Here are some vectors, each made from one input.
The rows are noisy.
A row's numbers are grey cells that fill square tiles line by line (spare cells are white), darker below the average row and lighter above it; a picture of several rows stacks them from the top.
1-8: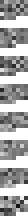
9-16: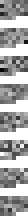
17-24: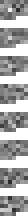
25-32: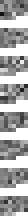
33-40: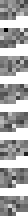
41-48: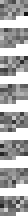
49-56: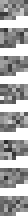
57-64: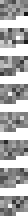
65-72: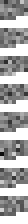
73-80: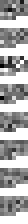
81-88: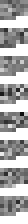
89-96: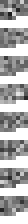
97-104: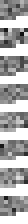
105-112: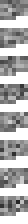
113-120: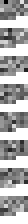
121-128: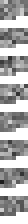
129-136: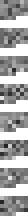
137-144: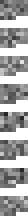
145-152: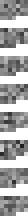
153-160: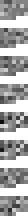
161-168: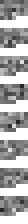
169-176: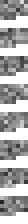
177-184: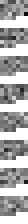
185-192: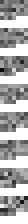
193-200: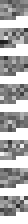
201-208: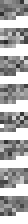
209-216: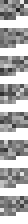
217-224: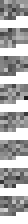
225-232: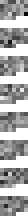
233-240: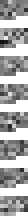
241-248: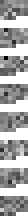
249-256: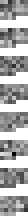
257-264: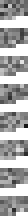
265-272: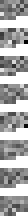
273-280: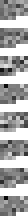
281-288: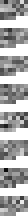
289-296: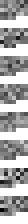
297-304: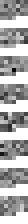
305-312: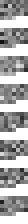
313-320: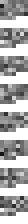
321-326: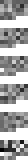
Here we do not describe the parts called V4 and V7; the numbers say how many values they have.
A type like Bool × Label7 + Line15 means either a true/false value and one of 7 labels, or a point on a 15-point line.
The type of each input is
(Circle6 + V7) × V4 + Label8.
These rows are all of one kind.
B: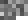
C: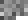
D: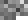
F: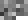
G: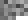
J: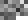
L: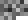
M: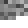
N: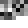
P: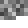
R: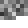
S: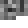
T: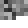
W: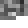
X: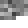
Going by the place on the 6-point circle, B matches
D, G, J and M.
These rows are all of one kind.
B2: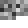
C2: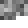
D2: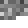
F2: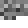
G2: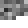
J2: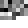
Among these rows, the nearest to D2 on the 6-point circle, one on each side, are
C2 and J2.
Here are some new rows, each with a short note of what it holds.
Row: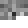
one of 8 labels
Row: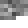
a point on a 6-point circle and a value of V4
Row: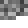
a point on a 6-point circle and a value of V4
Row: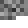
a value of V4 and a value of V7
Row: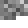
a point on a 6-point circle and a value of V4
